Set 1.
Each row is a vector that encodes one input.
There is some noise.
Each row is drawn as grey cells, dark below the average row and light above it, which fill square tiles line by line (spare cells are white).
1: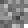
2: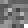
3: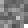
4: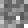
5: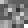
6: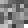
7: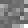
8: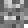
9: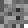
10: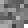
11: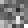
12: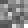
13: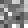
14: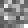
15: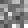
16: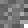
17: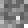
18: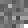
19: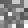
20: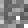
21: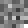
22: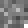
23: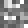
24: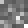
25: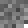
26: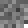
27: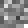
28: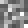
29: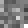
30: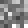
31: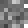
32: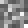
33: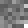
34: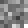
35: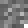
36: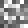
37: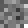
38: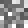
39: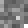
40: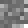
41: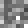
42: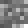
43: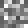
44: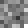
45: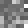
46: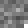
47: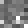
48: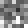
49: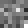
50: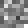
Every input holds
three true/false values.
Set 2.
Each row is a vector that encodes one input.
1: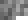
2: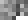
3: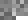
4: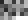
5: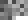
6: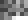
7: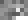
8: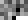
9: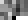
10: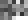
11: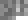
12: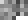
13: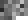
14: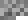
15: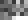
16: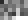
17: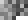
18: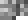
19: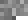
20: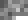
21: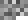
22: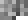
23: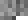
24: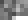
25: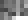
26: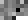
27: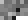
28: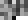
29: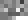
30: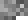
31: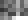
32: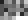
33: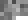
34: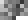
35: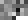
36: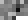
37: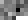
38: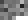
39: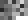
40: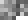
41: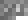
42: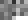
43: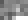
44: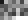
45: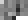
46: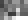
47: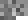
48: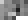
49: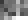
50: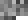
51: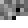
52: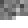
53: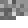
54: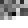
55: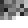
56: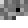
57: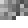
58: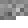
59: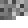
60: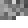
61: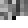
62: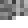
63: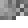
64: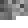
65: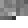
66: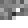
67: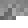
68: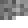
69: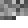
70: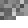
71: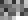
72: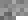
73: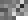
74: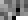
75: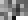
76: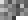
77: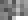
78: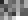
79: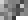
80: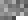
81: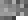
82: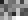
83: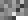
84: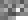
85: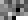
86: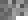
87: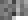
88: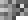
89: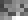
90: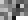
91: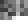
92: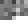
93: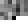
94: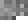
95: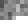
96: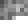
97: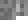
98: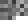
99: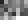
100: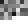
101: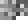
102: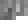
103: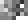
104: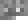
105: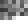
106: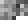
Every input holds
a point on a 10-point line.
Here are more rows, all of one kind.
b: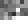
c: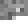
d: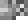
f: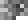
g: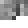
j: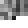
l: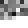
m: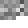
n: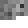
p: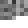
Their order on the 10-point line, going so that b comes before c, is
l, b, p, c, n, m, d, g, f, j.
